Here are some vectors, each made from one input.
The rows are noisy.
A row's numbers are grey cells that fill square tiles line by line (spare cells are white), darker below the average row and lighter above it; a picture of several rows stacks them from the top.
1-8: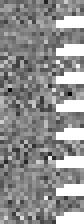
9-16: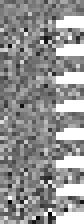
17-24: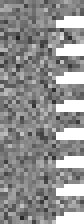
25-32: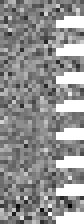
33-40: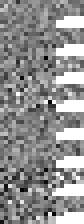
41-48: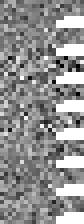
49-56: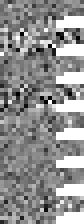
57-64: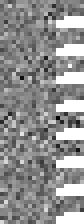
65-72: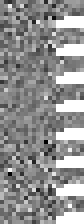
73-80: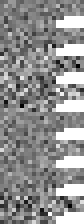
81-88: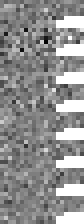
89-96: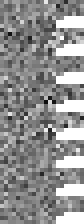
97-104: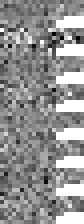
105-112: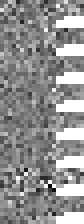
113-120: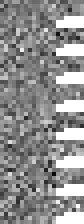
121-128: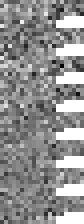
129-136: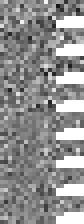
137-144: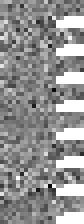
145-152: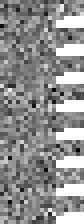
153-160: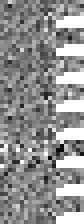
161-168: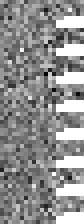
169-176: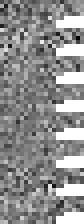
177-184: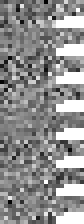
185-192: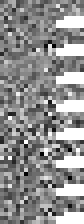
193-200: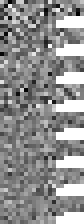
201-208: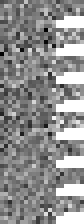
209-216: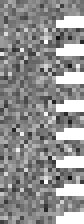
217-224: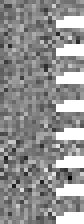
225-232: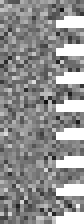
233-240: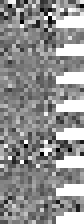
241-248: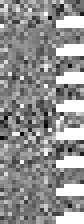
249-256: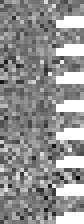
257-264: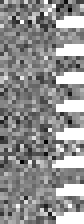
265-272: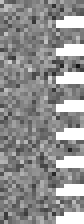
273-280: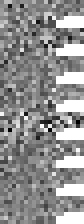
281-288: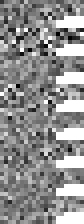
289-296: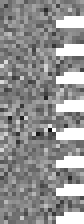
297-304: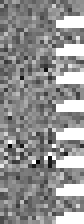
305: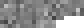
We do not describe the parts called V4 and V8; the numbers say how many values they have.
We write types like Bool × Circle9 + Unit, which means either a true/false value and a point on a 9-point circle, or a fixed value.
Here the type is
Bool × Line12 + (Line7 + V4) × V8.
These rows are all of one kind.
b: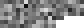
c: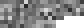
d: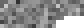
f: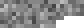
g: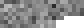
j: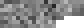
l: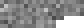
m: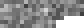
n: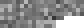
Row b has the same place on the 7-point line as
c and l.
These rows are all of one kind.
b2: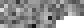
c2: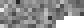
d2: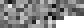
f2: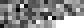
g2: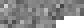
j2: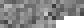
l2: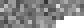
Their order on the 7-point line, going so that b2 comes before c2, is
b2, d2, c2, l2, f2, j2, g2.
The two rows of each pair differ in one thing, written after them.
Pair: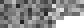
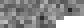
the true/false value
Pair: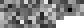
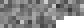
the true/false value
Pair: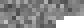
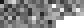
the true/false value
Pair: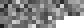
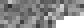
the true/false value
